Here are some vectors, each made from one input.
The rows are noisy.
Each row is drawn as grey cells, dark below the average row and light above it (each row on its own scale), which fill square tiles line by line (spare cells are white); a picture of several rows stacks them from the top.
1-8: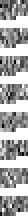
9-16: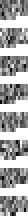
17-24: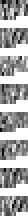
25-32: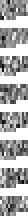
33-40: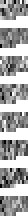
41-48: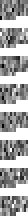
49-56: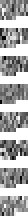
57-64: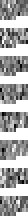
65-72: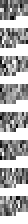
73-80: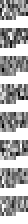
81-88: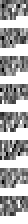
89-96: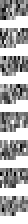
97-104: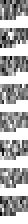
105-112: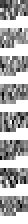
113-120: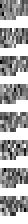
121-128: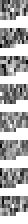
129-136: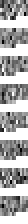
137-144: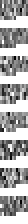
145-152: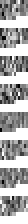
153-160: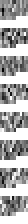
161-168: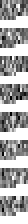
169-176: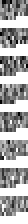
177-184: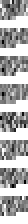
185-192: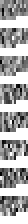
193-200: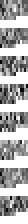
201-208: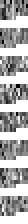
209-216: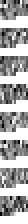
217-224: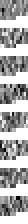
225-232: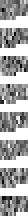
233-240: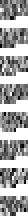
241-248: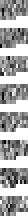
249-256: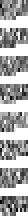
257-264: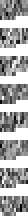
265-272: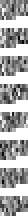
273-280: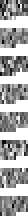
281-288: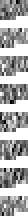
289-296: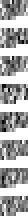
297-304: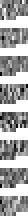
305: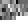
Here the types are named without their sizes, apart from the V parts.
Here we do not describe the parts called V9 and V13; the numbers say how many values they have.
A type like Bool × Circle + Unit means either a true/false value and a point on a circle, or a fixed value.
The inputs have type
(Bool × Bool × Bool × Bool + Label) × V13 + V9.
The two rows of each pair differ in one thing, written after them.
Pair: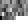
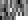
the label
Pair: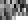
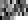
the value of V13
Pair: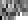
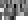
the value of V13
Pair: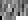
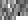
the label
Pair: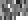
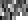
the label
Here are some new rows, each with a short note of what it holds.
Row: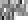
a value of V9
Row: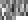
a value of V9
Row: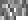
four true/false values and a value of V13
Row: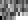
a label and a value of V13
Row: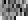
four true/false values and a value of V13
